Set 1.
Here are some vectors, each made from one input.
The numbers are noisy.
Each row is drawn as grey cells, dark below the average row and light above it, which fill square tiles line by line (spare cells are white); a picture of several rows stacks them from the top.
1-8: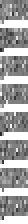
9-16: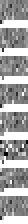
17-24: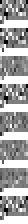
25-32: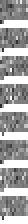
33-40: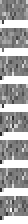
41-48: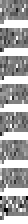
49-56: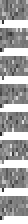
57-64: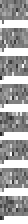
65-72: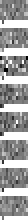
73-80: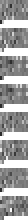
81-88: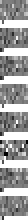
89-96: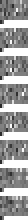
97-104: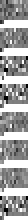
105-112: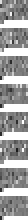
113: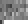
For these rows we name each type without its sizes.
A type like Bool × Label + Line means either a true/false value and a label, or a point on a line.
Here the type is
Bool × (Tree + Unit).
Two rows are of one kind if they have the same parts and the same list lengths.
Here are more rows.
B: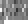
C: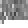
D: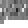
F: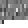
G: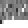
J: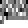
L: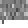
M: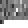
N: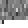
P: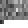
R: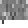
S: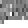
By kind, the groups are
B, C, D, F, G, L, M, N, P, R, S
J

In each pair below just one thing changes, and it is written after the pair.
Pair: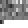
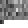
the node of the tree
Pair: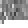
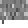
the node of the tree
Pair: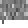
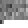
the true/false value
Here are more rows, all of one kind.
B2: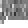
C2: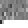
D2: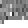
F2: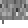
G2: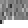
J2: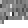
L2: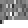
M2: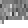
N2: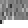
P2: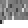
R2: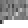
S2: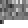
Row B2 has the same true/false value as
D2, F2, J2 and M2.
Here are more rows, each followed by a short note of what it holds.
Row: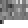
a node of a tree and a true/false value
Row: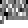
a true/false value
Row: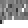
a node of a tree and a true/false value
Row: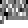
a true/false value
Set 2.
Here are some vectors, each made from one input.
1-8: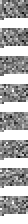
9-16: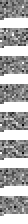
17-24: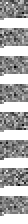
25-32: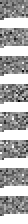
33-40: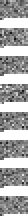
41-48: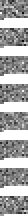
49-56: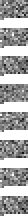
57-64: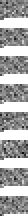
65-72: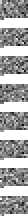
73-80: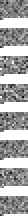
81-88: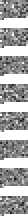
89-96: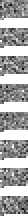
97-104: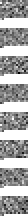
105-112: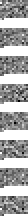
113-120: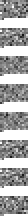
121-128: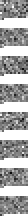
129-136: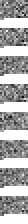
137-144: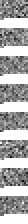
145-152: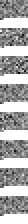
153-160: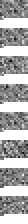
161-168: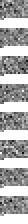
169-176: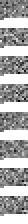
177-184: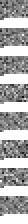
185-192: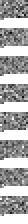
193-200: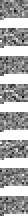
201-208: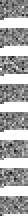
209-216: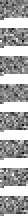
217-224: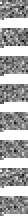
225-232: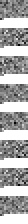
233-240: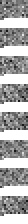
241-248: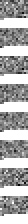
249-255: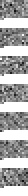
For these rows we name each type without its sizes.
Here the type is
Label + Line.
